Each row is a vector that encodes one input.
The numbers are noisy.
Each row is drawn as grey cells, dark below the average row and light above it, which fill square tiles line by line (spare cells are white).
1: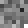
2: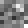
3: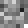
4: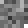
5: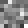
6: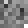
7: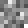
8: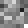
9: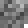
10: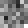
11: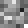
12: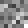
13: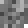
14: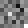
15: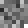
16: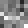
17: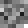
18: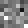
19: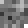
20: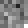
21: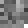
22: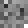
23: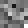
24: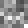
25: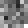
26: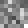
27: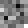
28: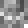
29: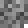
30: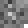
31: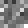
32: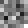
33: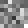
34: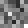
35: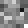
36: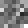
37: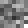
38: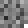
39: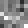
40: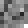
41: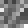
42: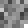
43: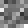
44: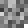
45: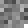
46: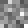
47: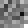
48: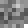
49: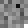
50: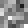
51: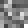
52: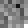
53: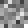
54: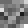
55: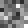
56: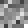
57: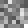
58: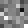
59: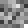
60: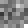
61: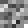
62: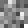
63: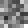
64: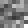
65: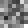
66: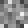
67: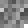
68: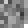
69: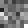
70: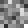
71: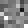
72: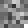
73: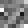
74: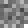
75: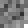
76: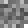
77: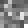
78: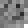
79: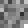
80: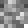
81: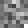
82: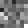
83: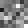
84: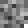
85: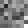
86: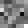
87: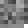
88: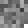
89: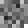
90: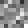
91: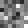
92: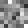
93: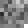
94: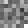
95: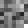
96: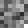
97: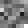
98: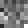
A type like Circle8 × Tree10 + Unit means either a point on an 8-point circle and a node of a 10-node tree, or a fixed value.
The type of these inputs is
(Bool × Bool × Bool + Line6) × Tree7.
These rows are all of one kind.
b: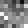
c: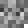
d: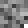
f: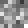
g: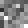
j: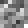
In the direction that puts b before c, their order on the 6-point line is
b, g, c, f, j, d.
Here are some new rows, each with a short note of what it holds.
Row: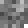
a node of a 7-node tree and three true/false values
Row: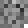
a node of a 7-node tree and three true/false values
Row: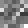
a node of a 7-node tree and three true/false values
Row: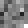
a node of a 7-node tree and three true/false values
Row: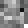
a point on a 6-point line and a node of a 7-node tree
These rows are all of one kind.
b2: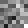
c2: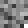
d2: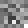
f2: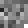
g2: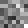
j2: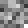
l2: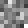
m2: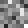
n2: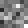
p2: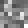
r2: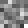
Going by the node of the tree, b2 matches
g2, j2, m2 and n2.
